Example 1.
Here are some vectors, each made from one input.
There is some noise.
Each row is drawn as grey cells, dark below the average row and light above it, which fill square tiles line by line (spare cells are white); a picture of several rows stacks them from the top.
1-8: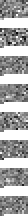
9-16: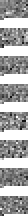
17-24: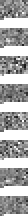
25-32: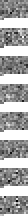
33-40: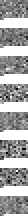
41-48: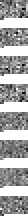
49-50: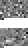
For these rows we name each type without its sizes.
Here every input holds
either a point on each of two lines, or a node of a tree.
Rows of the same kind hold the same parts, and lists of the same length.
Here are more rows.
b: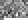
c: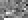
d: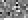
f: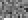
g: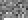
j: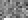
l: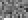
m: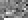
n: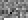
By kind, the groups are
b, d
c, f, g, j, l, m, n

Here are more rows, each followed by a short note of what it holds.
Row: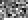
a point on each of two lines
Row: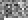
a point on each of two lines
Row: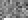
a node of a tree
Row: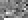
a node of a tree
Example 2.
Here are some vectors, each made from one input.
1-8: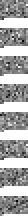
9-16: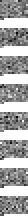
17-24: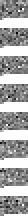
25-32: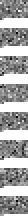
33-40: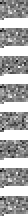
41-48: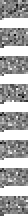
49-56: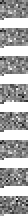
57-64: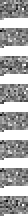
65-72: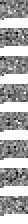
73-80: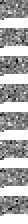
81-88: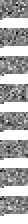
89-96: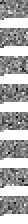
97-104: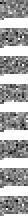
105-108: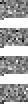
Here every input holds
either a point on a 9-point line, or a point on an 11-point line and a point on a 14-point line.
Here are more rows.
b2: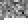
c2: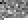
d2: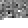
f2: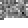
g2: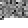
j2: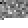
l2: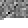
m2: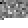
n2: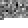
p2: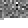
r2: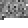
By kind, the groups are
b2, d2, f2, g2, l2, n2, p2, r2
c2, j2, m2

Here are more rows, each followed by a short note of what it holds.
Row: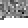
a point on an 11-point line and a point on a 14-point line
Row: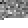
a point on a 9-point line
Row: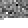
a point on an 11-point line and a point on a 14-point line
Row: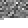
a point on an 11-point line and a point on a 14-point line
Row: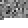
a point on an 11-point line and a point on a 14-point line
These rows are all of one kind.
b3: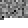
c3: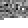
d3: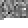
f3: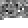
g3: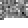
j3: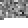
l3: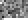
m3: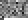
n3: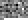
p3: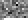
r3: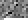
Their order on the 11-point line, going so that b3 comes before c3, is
m3, b3, l3, r3, d3, p3, g3, f3, j3, n3, c3.
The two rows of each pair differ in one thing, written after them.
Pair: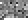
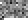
the place on the 11-point line
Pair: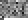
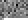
the place on the 14-point line
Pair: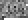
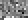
the place on the 14-point line
